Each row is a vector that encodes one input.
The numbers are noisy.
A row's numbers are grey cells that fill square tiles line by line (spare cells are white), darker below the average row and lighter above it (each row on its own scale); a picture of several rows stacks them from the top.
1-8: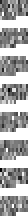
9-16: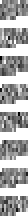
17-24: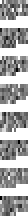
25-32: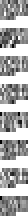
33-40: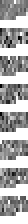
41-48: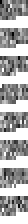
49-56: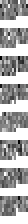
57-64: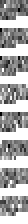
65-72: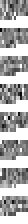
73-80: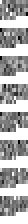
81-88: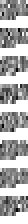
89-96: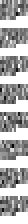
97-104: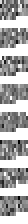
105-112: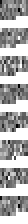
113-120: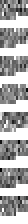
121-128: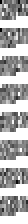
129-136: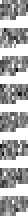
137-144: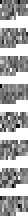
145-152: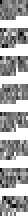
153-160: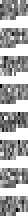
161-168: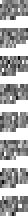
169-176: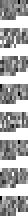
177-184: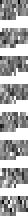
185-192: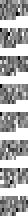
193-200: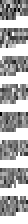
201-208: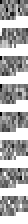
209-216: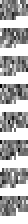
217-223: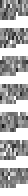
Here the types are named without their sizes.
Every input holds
a list of points on a line.
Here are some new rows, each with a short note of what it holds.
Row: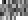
a list of one item
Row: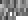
a list of one item
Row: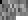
a list of two items
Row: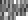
the empty list
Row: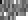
the empty list
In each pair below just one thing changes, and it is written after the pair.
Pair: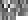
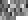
the place on the line in item 2 of the list
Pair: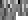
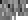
the place on the line in item 1 of the list
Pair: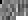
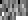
the place on the line in item 1 of the list
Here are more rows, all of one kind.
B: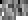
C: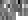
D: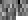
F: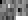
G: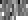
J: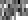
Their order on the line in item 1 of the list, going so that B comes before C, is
G, J, B, C, D, F.
